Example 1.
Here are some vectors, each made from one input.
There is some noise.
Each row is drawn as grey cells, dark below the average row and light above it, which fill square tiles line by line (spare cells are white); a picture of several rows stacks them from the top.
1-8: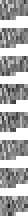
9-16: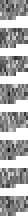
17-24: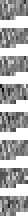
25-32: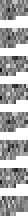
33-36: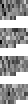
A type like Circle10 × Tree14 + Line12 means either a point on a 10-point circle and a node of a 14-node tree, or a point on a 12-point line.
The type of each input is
Bool × Line5.
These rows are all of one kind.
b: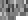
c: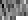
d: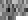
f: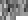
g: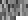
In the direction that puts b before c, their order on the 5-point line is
d, b, f, g, c.
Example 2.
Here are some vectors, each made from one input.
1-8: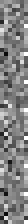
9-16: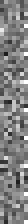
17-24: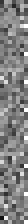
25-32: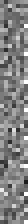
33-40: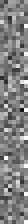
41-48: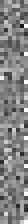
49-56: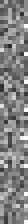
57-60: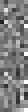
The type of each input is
Bool × Bool × Bool × Bool × Line6.
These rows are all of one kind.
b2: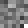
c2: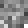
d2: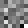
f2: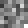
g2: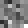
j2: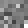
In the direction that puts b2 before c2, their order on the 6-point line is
d2, b2, g2, j2, f2, c2.
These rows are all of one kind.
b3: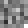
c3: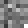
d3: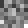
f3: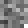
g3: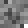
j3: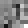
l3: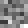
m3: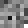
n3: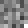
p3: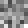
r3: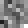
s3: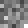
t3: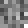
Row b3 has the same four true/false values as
d3 and t3.
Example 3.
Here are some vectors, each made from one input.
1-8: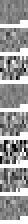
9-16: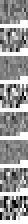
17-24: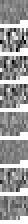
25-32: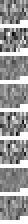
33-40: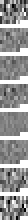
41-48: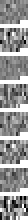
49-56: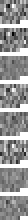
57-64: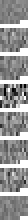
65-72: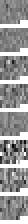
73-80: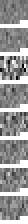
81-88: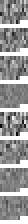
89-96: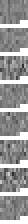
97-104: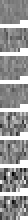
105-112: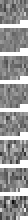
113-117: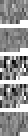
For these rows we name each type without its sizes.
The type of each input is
(Bool × Bool × Bool × Bool + Unit) × Line.
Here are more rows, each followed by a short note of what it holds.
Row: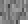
a point on a line and four true/false values
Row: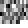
a point on a line
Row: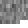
a point on a line and four true/false values
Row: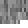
a point on a line
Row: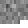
a point on a line
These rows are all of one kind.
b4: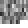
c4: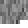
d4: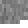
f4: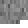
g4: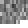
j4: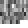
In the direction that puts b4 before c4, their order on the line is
g4, b4, d4, j4, f4, c4.
